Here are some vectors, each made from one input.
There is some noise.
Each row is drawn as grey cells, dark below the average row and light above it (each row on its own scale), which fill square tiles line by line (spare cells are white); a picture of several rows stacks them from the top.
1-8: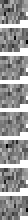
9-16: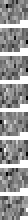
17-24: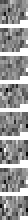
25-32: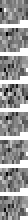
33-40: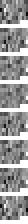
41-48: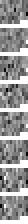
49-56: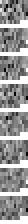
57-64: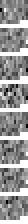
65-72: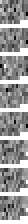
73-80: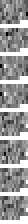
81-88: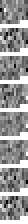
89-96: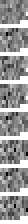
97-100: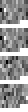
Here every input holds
either a point on a 7-point line, or a point on an 11-point line.
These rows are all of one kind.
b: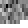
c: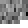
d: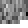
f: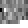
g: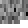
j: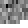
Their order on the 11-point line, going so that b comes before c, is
j, b, g, c, d, f.
